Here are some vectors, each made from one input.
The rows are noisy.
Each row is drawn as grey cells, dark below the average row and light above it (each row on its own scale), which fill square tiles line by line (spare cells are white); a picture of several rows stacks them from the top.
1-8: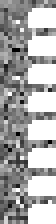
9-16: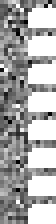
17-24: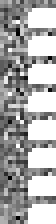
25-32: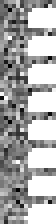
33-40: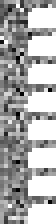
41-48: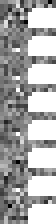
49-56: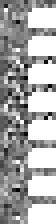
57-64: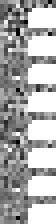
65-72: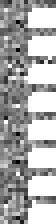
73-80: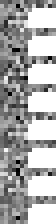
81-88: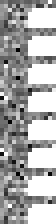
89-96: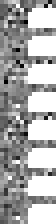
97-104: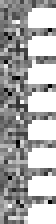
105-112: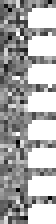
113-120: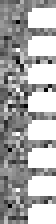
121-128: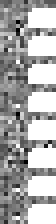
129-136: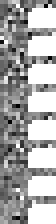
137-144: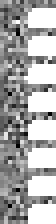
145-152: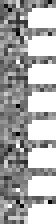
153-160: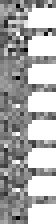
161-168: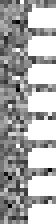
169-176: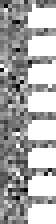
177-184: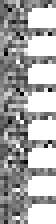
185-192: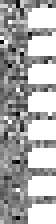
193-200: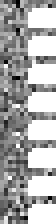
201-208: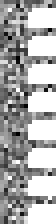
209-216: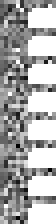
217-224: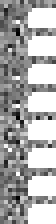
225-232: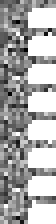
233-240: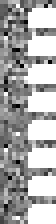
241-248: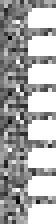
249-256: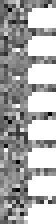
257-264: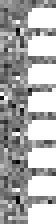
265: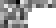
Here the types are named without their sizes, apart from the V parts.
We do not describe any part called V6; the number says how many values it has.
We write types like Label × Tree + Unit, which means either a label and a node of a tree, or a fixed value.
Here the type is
List(Bool × V6).
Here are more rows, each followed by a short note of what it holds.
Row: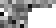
the empty list
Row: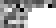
a list of two items
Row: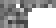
a list of one item
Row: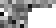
the empty list
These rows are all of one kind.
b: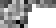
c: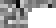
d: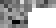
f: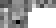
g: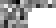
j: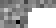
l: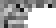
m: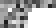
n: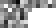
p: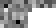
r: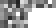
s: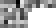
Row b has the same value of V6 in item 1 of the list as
m and s.
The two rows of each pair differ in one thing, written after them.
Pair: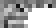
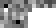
the true/false value in item 1 of the list
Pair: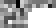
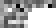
the true/false value in item 2 of the list
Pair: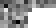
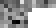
the true/false value in item 2 of the list
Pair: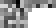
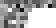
the true/false value in item 2 of the list
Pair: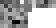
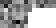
the true/false value in item 2 of the list
